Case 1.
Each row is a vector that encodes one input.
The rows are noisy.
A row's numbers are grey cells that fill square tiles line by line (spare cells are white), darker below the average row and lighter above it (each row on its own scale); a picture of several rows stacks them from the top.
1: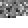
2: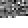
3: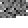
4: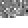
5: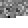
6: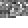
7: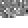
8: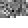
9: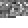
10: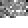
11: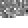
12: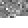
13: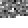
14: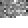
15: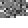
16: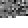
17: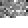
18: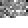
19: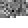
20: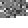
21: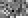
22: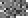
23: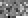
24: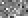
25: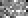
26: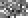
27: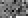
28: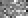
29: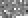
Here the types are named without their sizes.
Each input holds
a point on a line.
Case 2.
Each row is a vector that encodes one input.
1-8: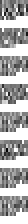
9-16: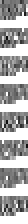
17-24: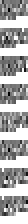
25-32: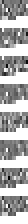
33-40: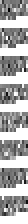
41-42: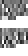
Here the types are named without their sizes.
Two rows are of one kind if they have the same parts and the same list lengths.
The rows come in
2 kinds.
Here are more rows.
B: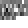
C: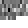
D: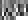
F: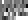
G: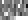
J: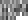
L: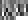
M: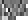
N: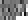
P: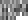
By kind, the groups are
B, C, D, F, G, L, M, N
J, P

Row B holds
three true/false values.
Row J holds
a fixed value.
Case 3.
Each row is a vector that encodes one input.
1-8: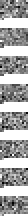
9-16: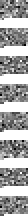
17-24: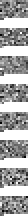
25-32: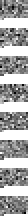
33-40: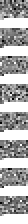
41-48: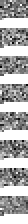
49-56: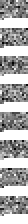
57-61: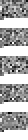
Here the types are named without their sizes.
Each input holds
a node of a tree.
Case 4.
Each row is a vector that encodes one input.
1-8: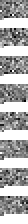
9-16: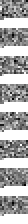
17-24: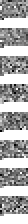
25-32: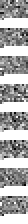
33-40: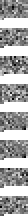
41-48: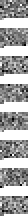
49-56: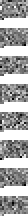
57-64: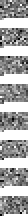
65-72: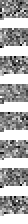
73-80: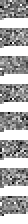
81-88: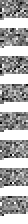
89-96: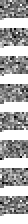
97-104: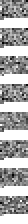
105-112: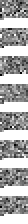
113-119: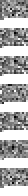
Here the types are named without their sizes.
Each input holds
a node of a tree.
